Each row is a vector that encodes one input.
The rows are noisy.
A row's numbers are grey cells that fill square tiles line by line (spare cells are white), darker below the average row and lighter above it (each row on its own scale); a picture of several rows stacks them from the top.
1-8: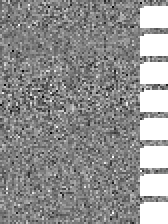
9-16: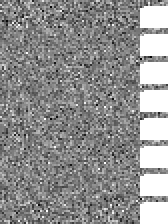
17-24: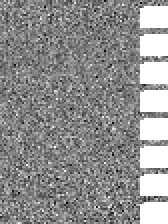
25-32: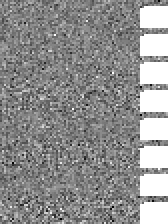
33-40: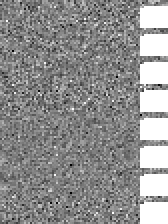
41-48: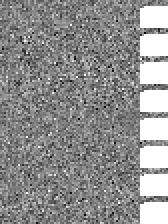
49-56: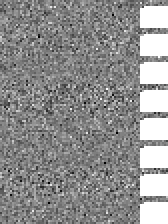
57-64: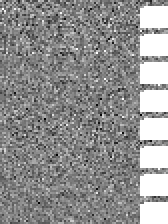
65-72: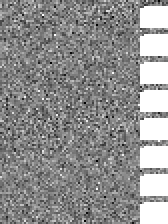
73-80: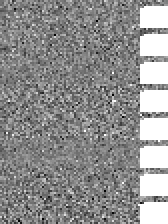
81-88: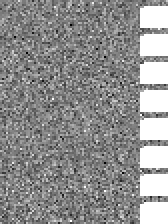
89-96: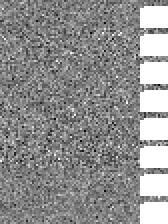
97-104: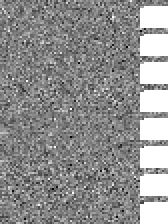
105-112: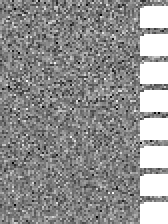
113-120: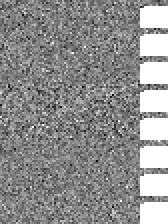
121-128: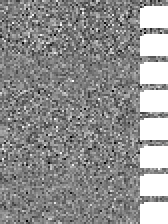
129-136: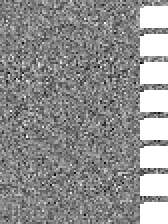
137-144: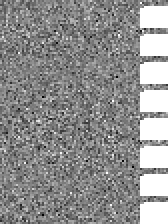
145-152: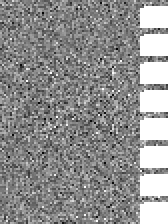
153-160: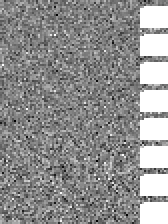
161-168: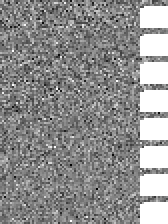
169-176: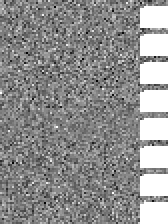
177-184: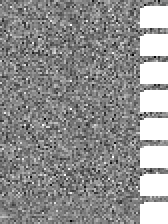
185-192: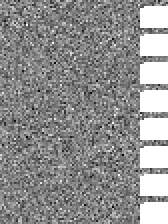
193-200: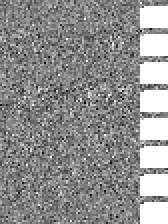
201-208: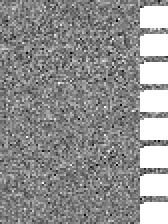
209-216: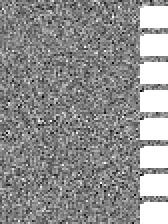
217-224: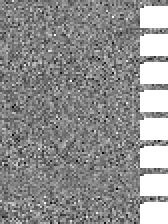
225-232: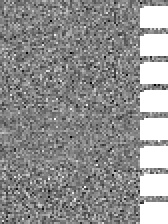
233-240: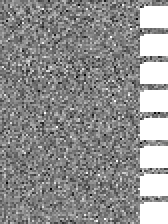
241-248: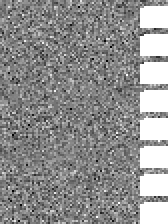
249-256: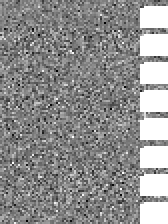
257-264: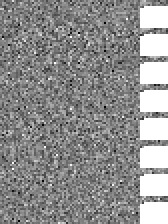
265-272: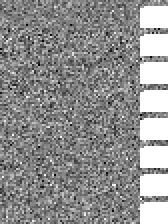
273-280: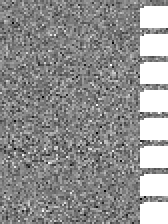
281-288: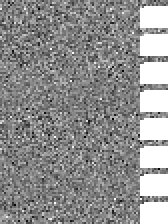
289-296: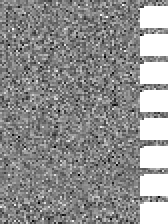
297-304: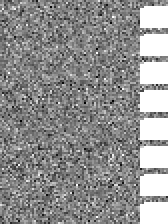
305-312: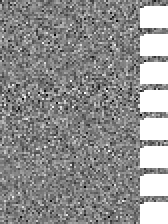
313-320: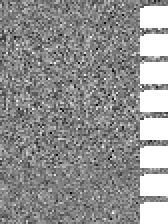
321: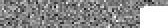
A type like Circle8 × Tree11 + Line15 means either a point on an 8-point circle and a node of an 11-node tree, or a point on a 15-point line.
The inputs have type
Circle8 × (Circle8 + (Circle10 + Line6) × Line11).
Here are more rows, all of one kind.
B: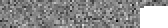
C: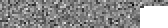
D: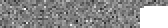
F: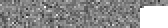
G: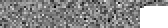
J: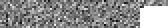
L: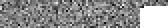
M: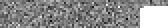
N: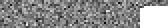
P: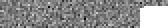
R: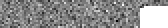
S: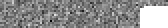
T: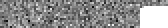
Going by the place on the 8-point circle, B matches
C and N.
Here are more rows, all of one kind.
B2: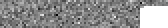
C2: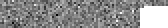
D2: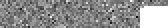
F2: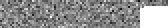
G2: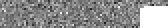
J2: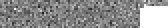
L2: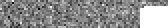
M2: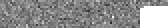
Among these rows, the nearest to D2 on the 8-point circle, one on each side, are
B2 and F2.
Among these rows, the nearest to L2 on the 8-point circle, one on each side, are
C2 and F2.
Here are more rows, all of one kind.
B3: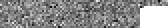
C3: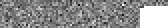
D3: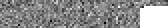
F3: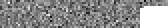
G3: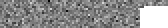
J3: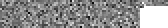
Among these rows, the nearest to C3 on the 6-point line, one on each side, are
G3 and J3.
